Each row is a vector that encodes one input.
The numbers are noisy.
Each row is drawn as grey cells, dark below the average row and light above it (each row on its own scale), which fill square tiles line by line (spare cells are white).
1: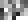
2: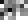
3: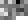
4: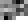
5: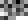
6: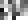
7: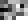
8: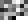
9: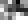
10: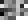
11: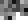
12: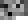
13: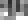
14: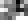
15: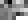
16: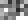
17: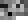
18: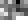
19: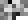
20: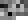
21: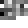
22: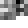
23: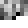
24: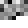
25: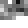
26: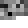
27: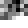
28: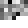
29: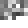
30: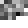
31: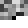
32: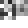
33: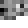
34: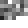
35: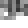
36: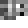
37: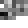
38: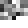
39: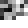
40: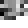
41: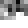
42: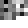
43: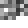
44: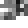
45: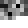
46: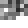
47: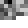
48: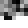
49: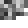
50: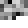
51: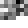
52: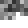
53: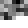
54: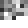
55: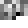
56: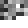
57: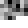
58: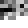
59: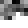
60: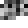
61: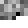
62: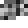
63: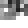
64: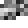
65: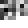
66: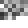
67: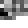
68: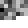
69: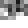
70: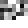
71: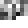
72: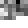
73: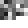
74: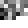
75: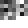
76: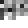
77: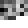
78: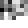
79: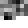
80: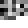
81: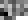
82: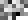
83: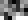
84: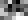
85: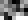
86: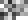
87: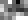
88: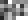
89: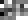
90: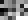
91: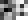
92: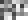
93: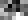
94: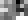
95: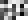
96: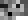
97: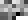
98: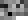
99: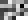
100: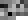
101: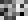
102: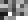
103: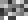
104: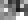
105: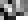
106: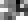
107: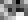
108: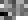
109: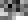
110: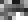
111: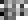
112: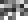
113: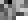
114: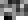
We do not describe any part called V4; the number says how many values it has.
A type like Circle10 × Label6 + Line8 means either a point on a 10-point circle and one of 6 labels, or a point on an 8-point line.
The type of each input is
List2(Bool × V4).
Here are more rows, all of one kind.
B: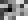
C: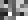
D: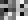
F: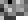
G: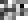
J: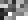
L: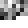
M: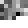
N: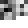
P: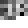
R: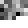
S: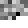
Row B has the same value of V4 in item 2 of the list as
N and S.
